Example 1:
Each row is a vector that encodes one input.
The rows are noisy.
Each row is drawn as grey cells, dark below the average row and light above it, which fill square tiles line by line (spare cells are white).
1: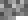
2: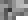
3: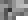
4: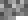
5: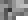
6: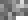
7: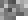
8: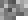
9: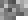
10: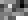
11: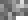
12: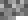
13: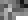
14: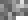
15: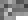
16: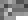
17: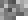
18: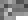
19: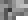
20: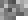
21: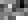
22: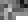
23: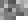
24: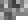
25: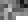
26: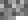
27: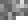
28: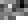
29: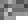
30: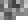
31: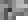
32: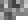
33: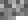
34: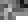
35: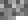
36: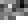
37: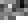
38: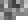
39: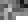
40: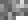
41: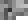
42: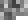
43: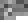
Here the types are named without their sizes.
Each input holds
a point on a line.
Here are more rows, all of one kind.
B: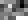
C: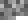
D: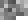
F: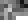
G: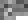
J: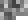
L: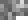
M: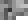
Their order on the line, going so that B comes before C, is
B, F, G, C, L, M, D, J.
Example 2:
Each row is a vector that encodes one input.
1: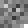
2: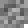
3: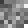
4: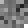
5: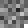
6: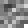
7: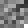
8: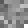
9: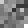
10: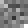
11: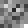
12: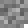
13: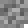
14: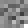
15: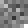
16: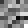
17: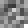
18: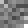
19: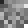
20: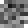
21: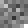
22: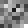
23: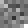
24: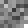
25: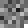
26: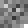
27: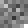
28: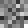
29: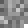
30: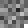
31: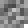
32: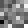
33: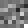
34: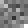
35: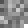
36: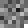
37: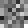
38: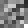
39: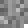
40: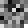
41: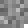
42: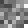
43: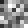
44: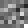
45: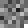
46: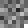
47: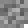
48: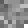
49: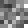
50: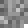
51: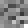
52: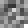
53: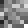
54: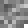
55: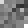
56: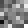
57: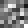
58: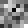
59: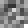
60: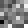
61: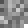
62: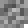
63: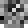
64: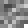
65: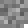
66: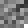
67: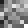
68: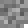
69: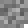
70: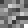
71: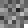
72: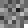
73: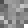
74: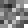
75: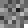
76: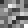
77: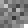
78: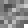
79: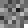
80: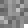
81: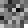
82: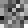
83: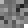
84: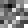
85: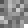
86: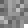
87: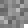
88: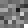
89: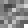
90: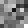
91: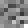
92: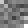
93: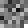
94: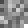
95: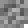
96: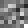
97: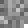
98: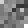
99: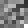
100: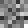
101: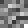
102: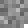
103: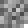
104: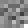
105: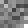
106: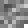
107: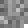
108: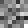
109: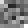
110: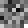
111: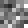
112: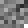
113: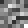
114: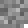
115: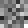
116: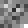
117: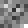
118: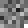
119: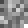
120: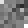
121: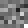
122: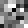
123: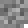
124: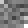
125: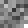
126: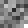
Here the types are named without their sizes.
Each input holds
a point on a line.
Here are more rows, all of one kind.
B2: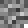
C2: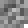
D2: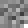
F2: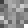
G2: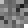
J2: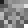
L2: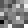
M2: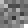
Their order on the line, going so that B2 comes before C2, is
B2, G2, M2, D2, C2, F2, J2, L2.
